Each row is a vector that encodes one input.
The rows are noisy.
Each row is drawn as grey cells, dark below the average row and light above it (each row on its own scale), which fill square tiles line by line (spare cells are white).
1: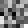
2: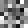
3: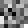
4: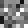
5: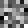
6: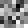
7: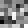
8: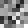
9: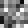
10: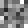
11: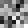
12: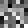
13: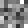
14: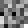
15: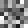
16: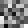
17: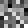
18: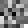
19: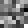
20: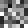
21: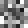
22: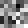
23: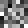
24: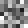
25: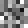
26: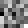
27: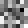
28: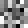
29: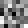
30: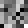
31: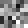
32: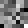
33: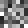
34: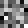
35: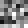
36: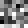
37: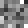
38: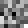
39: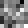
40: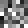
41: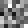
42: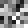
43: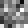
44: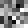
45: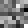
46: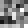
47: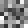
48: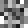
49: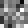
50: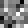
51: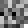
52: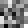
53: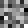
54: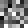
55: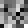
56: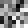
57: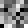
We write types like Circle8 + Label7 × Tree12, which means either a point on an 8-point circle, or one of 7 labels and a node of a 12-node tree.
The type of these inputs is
Bool × Circle6.
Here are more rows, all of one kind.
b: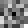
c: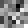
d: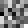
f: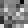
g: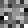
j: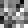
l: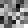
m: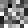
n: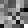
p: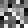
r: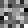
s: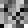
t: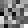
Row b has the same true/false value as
d, n, s and t.
